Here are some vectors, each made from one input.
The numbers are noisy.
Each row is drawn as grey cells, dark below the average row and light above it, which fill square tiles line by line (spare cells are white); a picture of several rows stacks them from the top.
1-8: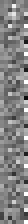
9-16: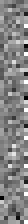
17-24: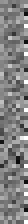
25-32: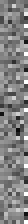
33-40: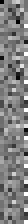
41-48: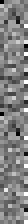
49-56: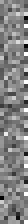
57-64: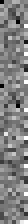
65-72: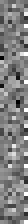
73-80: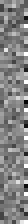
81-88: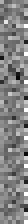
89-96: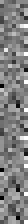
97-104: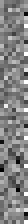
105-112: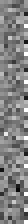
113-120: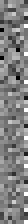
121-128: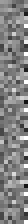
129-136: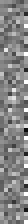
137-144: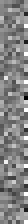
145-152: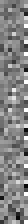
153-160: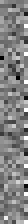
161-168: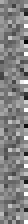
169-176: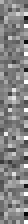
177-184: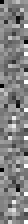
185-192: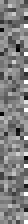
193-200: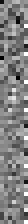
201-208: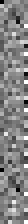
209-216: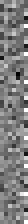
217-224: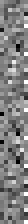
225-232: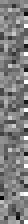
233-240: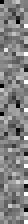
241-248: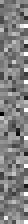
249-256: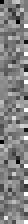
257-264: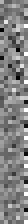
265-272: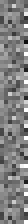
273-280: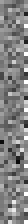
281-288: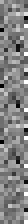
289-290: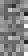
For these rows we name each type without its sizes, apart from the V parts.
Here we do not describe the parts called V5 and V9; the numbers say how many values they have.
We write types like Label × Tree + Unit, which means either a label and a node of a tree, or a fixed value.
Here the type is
Bool × V5 + Line × Line + V9.
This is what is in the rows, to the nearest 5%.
About 40% of them hold a point on each of two lines. About 15% of them hold a true/false value and a value of V5. The rest hold a value of V9.
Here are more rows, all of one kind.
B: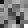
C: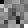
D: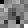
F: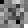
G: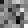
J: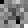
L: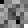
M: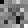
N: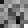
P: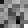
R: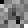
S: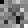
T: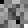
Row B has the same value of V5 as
G, N and P.
